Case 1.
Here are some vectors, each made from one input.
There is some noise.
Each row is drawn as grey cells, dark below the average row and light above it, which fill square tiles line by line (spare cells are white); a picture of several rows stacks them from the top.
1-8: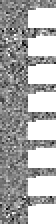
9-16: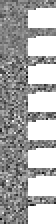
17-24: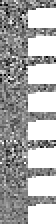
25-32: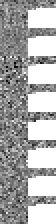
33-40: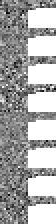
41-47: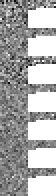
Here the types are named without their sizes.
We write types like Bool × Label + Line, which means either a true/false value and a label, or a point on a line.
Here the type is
Line + Tree.
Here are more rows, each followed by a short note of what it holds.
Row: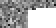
a point on a line
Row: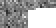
a point on a line
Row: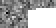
a point on a line
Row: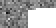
a point on a line
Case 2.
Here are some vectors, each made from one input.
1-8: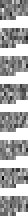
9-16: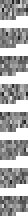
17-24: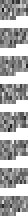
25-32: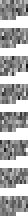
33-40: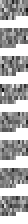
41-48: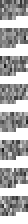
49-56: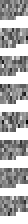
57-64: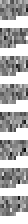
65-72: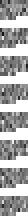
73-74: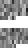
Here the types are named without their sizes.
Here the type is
Bool × Label.
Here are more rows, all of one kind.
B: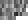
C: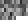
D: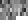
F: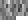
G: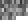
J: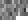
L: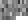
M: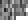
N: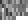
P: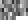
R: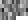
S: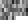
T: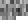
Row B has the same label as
P and R.
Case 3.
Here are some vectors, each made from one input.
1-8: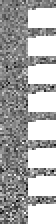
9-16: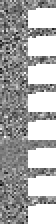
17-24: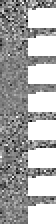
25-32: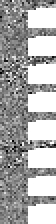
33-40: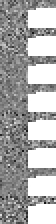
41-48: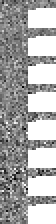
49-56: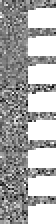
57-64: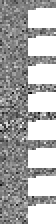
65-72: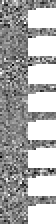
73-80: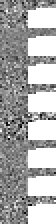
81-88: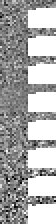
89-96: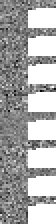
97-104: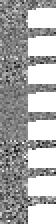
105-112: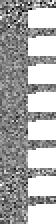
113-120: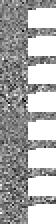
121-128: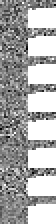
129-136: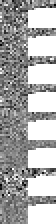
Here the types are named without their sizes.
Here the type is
List(Circle).
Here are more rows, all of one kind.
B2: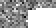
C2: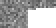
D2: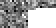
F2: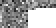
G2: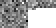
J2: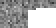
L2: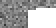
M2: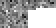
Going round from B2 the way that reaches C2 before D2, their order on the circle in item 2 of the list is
B2, L2, F2, M2, C2, G2, D2, J2.
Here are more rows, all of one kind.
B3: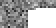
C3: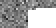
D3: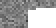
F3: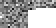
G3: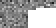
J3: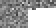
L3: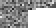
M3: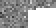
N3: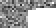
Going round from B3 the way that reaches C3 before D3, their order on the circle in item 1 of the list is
B3, N3, M3, C3, L3, D3, G3, J3, F3.
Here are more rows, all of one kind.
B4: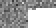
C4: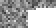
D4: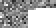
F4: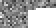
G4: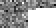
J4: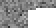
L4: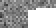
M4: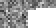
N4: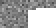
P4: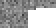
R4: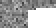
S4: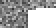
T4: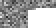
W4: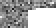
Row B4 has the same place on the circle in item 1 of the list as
D4, M4, S4 and W4.
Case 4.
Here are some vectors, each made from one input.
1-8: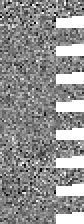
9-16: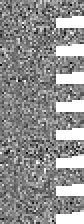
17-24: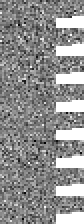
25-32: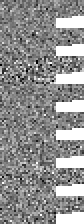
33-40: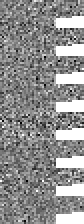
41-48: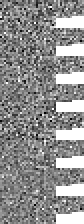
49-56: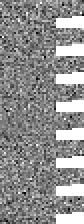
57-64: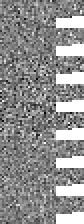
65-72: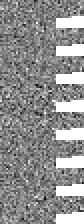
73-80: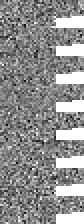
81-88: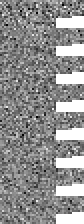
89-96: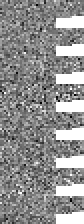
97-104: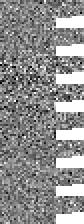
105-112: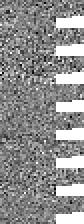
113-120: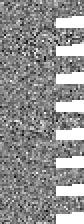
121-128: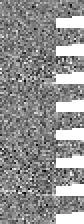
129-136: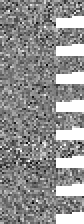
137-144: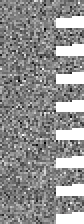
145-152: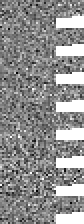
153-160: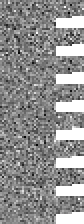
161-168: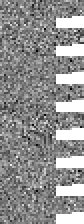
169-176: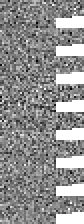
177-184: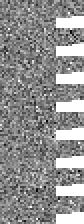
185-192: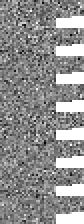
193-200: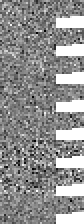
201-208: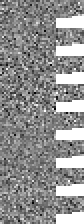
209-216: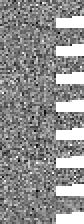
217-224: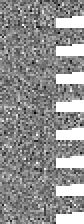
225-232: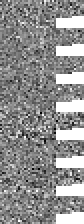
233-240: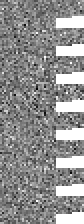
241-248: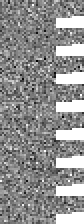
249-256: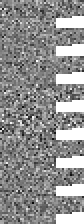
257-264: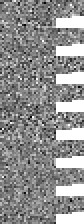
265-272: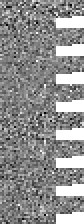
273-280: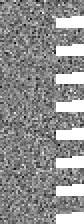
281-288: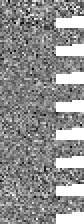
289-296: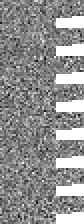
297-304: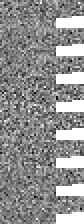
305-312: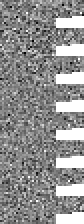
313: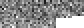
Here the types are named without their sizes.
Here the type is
(Bool × Bool × Bool + Unit) × Circle.
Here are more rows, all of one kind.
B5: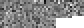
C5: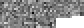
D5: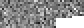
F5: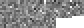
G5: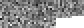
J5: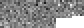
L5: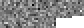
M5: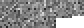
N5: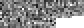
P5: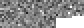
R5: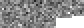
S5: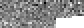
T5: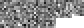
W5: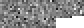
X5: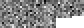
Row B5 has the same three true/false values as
C5, J5, N5 and T5.
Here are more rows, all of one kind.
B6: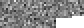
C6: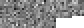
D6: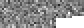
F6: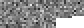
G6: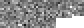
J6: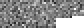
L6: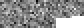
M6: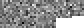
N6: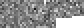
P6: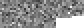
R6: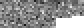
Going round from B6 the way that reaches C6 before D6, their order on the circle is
B6, F6, C6, J6, D6, M6, P6, G6, R6, L6, N6.
